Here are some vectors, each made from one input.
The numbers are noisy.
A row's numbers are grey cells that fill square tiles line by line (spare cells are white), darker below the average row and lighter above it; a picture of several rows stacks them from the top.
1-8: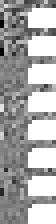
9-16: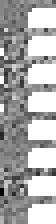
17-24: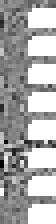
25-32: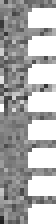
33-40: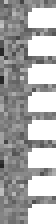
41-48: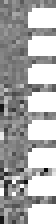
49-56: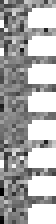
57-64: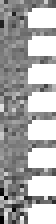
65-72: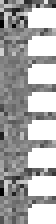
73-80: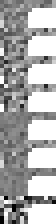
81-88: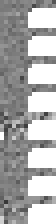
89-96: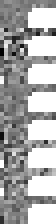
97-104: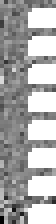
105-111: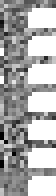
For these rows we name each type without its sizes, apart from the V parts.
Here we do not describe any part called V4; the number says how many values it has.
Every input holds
a label, a point on a line and a true/false value, together with a list of values of V4.
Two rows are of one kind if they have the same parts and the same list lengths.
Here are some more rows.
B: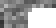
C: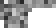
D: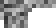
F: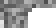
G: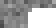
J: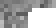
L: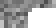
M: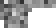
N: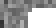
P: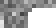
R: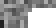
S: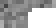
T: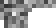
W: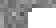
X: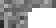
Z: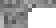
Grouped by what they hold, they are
B, C, M
D, F, P, T, W, X, Z
G, J, L, N, R, S

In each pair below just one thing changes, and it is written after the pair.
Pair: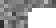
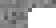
the place on the line
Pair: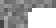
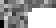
the true/false value
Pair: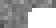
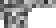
the place on the line
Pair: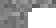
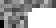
the true/false value
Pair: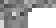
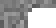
the true/false value
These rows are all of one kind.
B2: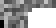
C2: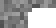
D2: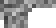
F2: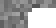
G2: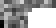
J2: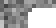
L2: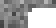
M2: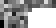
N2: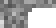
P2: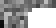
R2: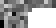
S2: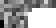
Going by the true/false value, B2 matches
J2 and R2.
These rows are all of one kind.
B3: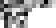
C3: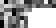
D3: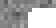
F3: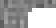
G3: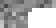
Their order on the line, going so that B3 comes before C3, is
D3, B3, C3, F3, G3.
